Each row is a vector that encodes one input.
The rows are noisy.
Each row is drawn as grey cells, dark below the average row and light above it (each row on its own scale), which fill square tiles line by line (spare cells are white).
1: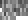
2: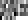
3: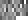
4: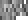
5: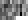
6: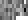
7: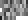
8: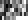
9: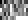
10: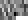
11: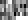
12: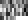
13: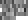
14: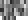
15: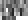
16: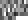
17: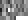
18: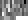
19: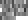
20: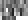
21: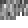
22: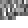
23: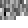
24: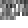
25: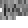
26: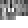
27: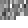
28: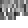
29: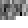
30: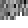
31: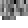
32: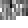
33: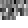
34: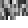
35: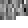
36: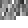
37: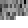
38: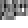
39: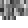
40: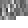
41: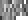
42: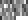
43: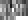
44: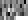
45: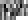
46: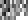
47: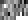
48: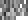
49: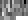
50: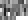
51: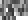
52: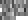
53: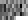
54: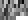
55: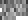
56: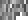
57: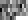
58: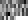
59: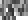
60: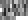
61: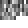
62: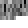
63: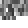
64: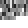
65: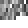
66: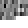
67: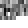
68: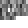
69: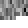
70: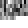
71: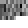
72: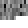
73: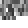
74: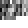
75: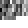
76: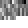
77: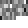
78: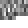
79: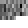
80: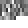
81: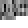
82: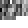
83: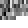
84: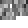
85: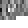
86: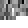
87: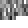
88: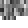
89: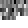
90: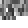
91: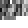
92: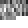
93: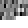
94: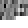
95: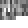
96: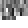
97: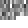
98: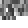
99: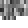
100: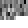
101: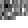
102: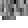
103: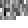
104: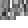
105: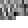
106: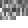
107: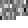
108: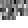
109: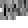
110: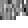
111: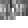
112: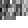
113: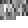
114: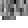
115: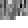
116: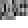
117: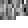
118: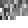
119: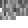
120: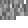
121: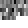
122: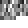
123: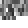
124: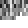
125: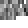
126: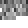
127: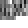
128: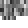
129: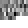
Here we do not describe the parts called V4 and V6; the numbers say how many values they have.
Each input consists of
either one of 5 labels, or four true/false values, a value of V4 and a value of V6.
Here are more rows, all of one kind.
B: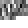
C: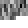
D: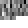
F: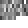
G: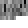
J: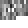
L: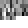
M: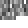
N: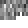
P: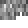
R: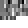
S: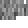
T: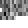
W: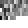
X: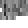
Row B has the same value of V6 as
F, S, T and X.
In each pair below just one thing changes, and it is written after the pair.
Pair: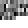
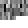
the value of V4
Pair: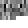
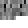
the value of V6
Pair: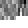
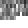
the value of V4
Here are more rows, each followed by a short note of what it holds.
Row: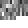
four true/false values, a value of V4 and a value of V6
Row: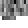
one of 5 labels
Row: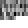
four true/false values, a value of V4 and a value of V6
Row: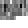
four true/false values, a value of V4 and a value of V6
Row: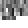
one of 5 labels
